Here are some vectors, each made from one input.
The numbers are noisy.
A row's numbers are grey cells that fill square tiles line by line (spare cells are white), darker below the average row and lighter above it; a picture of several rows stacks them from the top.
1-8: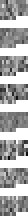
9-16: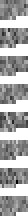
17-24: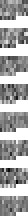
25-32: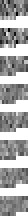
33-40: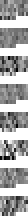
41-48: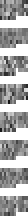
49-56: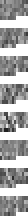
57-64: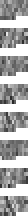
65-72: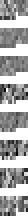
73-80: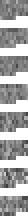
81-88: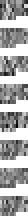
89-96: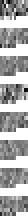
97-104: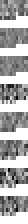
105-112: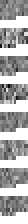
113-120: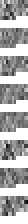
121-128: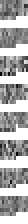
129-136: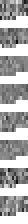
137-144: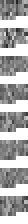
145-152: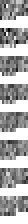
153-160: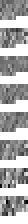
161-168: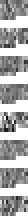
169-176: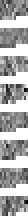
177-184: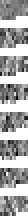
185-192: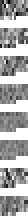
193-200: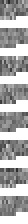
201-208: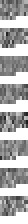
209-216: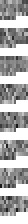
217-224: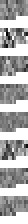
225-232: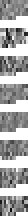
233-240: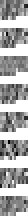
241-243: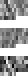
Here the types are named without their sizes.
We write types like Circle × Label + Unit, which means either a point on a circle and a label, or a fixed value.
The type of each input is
Bool × (Label + Tree).
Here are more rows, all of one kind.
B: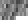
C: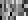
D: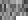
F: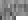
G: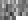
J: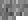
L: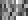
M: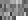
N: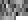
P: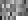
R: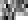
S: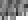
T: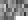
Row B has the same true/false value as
R and T.
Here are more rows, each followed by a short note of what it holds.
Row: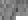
a node of a tree and a true/false value
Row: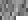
a label and a true/false value
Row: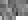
a node of a tree and a true/false value
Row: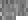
a label and a true/false value
